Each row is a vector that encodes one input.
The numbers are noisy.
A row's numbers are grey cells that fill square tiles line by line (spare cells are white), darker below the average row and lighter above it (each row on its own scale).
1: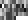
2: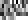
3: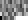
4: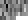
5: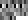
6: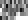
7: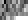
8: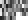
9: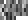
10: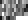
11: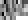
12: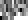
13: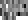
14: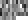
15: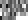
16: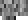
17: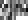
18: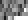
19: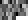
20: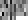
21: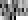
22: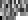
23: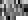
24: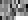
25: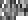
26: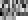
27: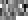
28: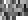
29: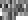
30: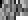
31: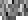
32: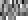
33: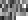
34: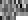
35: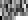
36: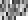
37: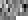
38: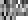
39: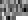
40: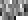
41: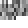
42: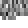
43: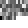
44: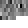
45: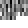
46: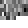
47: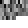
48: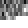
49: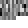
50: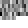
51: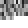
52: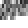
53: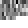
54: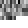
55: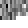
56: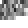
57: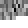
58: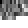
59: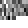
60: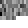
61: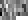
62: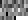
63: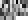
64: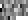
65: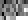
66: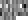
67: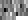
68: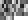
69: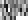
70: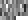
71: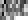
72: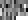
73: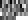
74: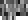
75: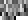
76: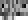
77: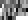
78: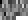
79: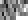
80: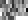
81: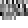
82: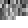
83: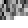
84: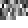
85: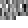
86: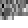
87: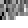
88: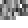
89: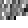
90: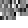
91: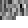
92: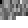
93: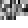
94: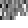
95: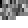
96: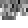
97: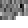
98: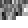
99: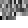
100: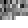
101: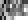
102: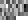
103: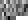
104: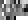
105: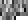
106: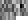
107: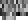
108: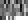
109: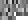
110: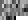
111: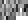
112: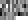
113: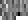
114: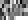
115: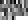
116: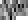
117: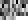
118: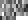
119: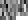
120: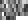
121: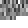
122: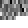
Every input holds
either one of 11 labels, or a point on a 7-point line and a true/false value.
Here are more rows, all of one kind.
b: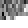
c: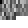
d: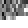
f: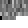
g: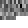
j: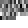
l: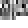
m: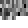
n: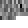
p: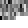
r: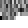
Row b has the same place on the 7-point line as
c and d.
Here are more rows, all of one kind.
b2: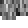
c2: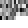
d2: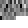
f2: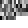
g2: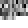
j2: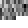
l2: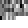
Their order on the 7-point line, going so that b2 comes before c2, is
b2, g2, d2, l2, f2, j2, c2.
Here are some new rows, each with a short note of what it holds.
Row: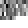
one of 11 labels
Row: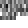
one of 11 labels
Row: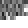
a point on a 7-point line and a true/false value
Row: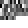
a point on a 7-point line and a true/false value
